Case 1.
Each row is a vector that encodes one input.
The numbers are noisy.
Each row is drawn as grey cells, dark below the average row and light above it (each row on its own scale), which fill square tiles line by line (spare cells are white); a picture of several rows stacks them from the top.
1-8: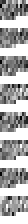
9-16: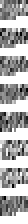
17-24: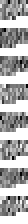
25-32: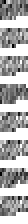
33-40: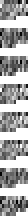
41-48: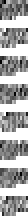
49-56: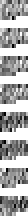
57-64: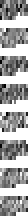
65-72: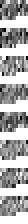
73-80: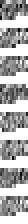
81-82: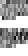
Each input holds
a point on a 4-point line and a true/false value.
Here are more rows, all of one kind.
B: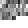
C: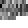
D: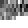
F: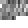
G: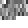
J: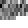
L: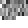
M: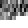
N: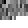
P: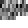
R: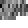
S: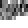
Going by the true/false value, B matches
F, G and L.
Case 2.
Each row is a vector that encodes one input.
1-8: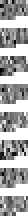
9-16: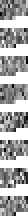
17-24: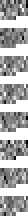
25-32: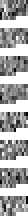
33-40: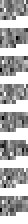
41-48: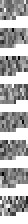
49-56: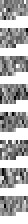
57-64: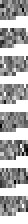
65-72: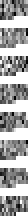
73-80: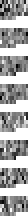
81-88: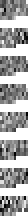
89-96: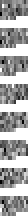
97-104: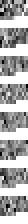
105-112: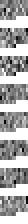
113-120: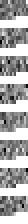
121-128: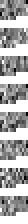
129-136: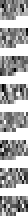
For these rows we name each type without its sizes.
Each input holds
a point on a line, together with either a fixed value, or five true/false values.
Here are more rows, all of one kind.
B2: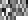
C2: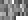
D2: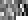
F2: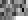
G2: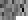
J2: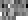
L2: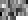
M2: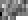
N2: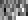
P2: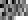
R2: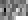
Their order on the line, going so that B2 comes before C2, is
L2, M2, B2, D2, C2, N2, R2, J2, P2, F2, G2.
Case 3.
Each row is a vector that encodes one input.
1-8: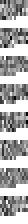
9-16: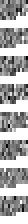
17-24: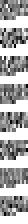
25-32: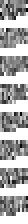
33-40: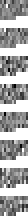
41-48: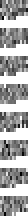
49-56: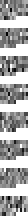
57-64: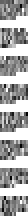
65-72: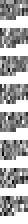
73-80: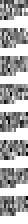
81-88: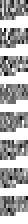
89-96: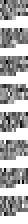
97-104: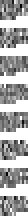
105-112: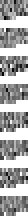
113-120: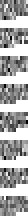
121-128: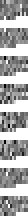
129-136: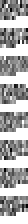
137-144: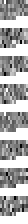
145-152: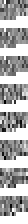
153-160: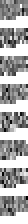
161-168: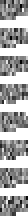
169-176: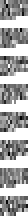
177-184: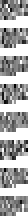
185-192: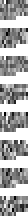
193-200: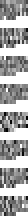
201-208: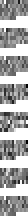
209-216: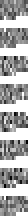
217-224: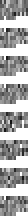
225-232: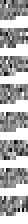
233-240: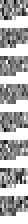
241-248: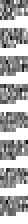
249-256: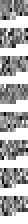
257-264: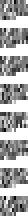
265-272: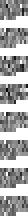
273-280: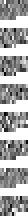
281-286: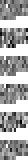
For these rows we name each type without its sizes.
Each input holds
a point on a line, together with either a fixed value, or five true/false values.
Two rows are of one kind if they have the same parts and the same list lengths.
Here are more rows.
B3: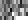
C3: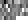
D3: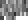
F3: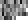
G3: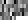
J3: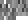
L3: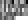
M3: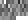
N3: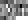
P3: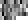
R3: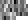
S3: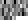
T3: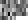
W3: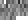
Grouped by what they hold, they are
B3, C3, D3, F3, G3, L3, N3, P3, R3, S3, T3
J3, M3, W3

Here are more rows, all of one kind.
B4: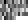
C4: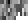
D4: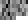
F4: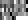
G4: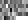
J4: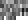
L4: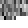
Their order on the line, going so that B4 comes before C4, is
J4, F4, D4, L4, B4, C4, G4.
